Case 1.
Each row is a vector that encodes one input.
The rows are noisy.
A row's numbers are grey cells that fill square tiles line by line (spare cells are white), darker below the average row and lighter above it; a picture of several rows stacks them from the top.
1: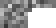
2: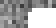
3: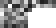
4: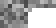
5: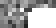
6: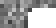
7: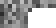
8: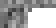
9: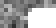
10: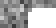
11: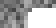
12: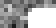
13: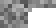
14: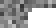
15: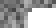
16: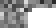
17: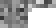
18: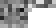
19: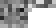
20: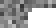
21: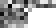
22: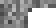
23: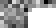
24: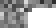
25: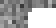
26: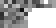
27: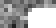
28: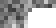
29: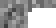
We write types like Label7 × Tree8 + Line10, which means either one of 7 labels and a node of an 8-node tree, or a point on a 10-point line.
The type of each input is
Label7.
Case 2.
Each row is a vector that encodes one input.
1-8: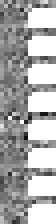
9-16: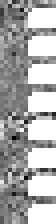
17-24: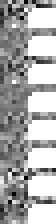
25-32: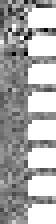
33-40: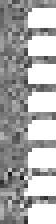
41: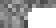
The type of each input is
Line6.
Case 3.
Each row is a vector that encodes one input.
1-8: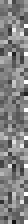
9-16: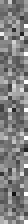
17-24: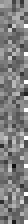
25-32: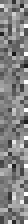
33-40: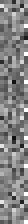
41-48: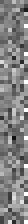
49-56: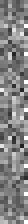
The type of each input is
Line7.
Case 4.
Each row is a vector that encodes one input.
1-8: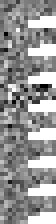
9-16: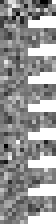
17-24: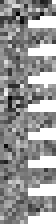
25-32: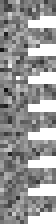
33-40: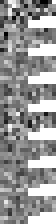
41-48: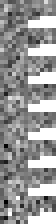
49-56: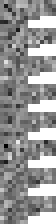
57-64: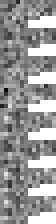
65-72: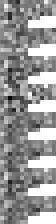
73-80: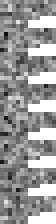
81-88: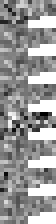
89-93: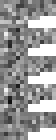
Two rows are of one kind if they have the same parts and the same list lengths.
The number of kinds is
2.
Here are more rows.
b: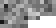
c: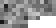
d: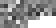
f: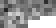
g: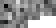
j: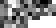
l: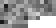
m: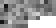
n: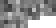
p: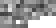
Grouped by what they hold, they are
b, c, d, f, g, l, m, n, p
j

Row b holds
three true/false values.
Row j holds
a fixed value.
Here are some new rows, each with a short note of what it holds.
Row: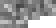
three true/false values
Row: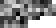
a fixed value
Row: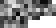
a fixed value
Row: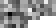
three true/false values
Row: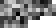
a fixed value
